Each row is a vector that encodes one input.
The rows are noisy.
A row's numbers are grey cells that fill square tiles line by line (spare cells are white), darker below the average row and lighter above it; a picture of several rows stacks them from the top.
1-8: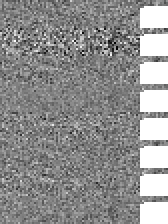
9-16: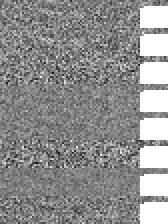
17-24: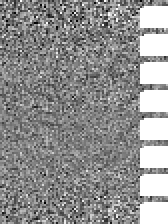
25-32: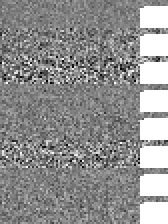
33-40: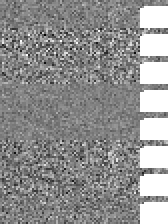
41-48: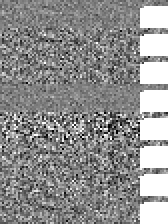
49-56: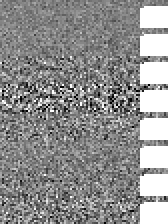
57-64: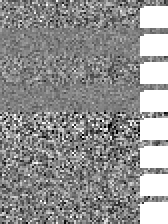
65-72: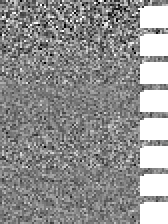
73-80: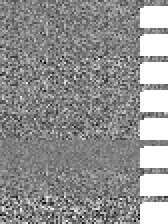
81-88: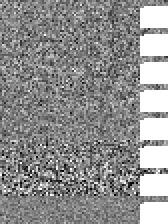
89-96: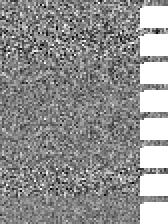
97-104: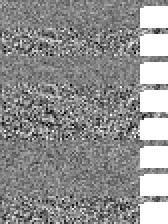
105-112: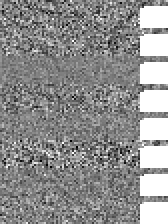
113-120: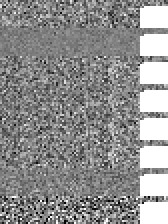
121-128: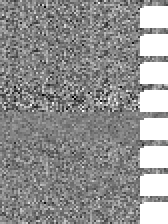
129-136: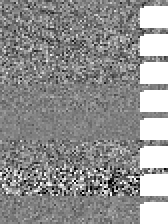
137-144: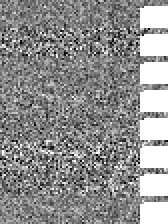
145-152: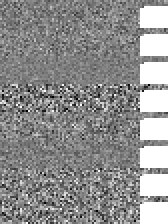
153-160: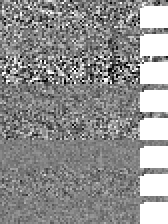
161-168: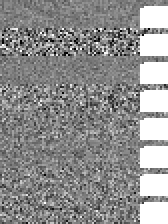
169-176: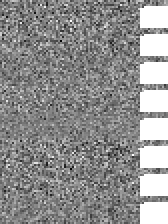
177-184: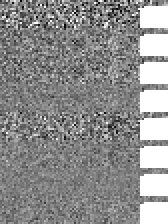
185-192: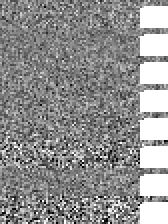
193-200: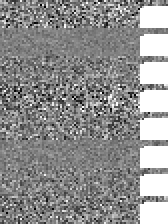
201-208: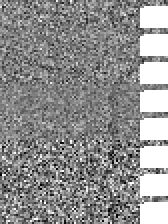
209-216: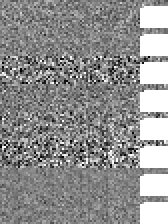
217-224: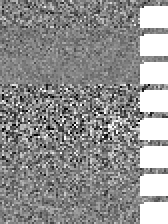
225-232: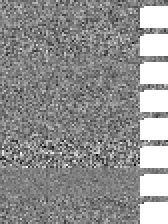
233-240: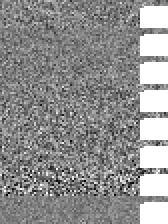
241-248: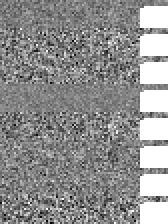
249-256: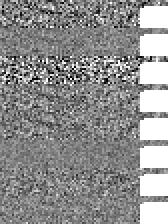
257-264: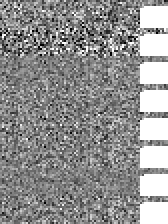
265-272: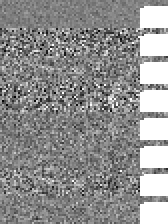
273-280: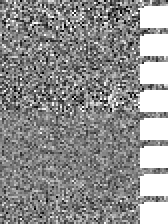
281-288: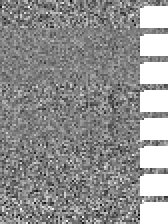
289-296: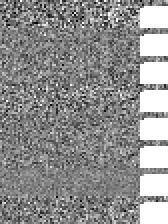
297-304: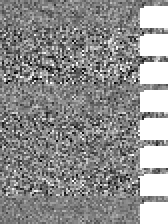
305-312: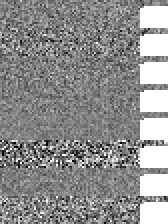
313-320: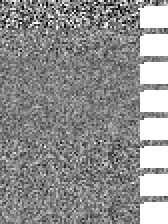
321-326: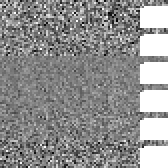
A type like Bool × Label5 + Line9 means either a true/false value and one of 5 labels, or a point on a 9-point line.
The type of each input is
Label4 × Label4.
